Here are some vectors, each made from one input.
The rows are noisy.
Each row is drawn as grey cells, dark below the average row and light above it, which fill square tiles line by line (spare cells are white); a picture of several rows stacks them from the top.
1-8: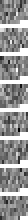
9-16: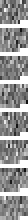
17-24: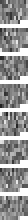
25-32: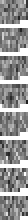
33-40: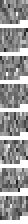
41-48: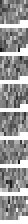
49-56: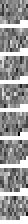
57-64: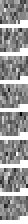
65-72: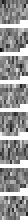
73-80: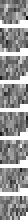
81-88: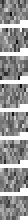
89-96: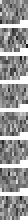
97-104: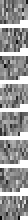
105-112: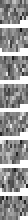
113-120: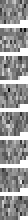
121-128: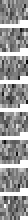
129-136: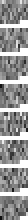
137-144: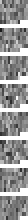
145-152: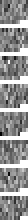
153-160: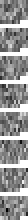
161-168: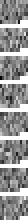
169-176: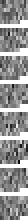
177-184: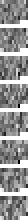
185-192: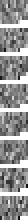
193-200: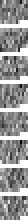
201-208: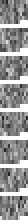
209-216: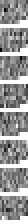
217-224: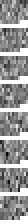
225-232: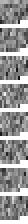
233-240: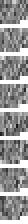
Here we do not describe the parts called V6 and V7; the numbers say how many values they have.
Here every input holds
a point on an 8-point line, a true/false value and a value of V6, together with either a point on a 10-point circle, or a value of V7.
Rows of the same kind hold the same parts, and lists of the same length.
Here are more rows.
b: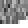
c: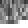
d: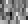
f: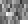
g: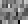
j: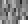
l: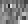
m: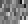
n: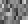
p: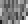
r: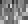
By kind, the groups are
b, f, g, l, m, n, p
c, d, j, r

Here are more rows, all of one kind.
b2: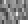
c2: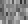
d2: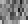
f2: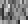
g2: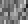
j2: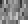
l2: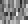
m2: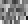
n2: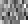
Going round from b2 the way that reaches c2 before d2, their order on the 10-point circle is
b2, m2, n2, j2, c2, g2, f2, d2, l2.
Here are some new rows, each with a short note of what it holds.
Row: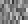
a point on a 10-point circle, a point on an 8-point line, a true/false value and a value of V6
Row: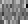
a point on a 10-point circle, a point on an 8-point line, a true/false value and a value of V6
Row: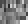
a point on an 8-point line, a true/false value, a value of V6 and a value of V7
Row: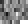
a point on a 10-point circle, a point on an 8-point line, a true/false value and a value of V6
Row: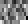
a point on a 10-point circle, a point on an 8-point line, a true/false value and a value of V6
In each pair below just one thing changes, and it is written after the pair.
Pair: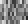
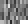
the place on the 8-point line
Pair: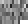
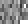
the place on the 10-point circle
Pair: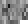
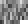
the true/false value
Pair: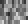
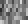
the place on the 8-point line
